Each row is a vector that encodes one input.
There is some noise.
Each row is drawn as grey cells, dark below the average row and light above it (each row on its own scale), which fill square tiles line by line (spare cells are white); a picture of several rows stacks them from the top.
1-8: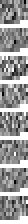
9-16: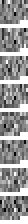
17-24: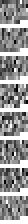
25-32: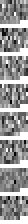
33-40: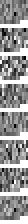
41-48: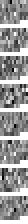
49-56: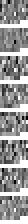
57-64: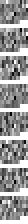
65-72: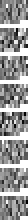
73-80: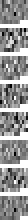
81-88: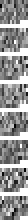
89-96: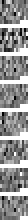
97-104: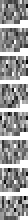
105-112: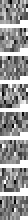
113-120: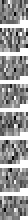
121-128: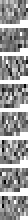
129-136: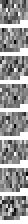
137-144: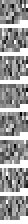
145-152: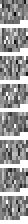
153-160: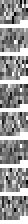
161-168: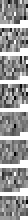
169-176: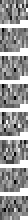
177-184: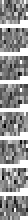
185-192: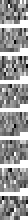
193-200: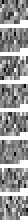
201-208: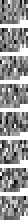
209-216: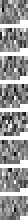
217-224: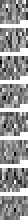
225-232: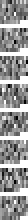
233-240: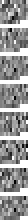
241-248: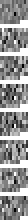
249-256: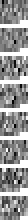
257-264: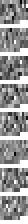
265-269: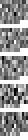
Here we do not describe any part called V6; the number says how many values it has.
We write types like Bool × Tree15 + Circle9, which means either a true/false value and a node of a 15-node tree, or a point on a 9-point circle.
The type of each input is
(Bool × Bool × Bool + Unit) × Line4 × Line5 × V6 + List3(Line7).
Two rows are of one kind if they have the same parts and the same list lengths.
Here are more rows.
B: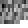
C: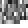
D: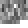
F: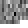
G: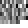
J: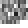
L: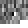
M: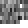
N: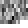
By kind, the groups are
B, F
C
D, J, N
G
L
M

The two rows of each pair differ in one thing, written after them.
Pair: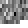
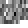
the place on the 4-point line
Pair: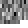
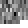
one of the three true/false values
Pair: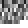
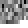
the place on the 4-point line
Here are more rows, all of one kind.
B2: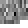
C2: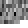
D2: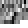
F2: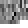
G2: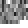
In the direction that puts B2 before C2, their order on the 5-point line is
G2, F2, D2, B2, C2.
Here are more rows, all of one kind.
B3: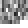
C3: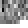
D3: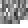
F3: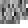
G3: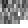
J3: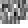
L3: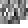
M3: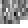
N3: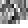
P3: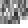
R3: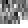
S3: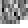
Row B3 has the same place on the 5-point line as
C3, J3 and S3.
